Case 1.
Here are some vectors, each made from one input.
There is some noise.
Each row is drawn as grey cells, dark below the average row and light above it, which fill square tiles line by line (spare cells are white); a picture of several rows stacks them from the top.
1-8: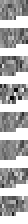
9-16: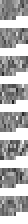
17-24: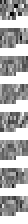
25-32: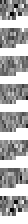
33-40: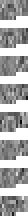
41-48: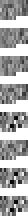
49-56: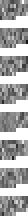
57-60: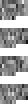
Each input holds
a list of up to two points on a 5-point line.
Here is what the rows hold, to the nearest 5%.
All of them are lists of up to two points on a 5-point line: about 10% are empty, 30% hold one and 60% two.
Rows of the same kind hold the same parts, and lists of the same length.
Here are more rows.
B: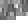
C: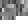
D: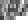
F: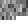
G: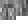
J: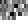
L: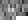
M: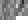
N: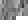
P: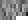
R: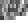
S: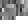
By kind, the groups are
B, F, G, L, M, N, P
C, D, R, S
J

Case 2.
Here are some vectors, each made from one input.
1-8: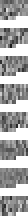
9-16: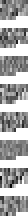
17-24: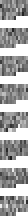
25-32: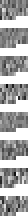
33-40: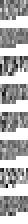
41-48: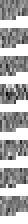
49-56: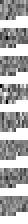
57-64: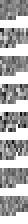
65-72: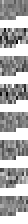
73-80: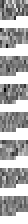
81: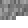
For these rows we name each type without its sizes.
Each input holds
either a point on a line, or four true/false values.
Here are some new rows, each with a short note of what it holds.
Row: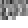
a point on a line
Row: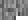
four true/false values
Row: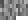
four true/false values
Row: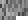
four true/false values
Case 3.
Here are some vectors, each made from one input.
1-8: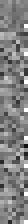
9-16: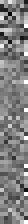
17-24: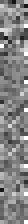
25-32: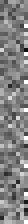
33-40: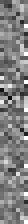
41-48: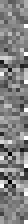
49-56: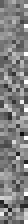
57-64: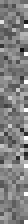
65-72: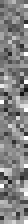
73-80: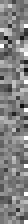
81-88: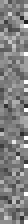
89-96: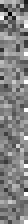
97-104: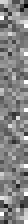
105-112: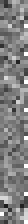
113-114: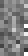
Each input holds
a point on an 8-point line, together with either a fixed value, or four true/false values.
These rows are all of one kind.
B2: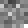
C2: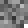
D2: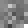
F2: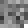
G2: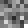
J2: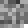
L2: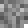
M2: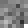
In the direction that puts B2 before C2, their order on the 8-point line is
J2, B2, L2, D2, F2, M2, C2, G2.
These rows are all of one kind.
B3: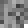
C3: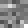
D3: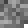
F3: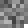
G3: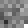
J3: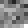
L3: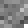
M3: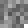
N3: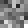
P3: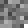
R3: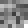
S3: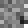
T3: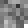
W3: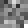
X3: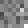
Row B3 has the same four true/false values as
N3, R3, T3 and W3.
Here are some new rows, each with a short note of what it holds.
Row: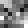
a point on an 8-point line
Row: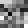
a point on an 8-point line
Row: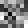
a point on an 8-point line
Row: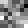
a point on an 8-point line
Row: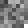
a point on an 8-point line and four true/false values
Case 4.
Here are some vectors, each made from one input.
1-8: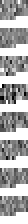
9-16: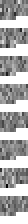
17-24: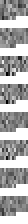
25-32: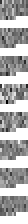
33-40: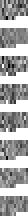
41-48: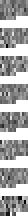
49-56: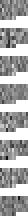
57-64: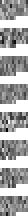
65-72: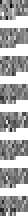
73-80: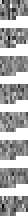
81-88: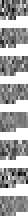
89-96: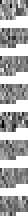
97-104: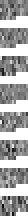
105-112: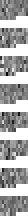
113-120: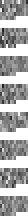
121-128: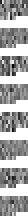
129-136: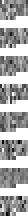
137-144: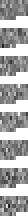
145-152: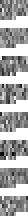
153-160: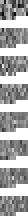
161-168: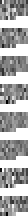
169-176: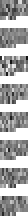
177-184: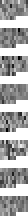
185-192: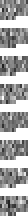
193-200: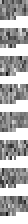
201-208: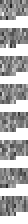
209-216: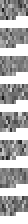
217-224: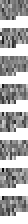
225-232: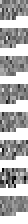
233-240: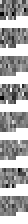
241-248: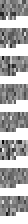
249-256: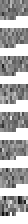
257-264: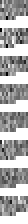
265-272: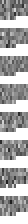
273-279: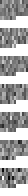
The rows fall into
2 kinds.
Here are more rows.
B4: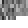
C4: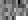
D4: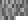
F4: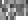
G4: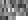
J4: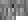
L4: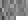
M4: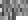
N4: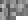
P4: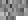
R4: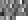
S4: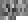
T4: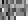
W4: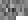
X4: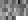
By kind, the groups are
B4, C4, F4, G4, J4, L4, M4, P4, T4, X4
D4, N4, R4, S4, W4

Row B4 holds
a point on a 17-point circle.
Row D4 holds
a point on a 6-point line.
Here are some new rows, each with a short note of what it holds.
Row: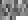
a point on a 6-point line
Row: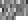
a point on a 17-point circle
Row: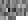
a point on a 6-point line
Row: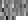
a point on a 6-point line
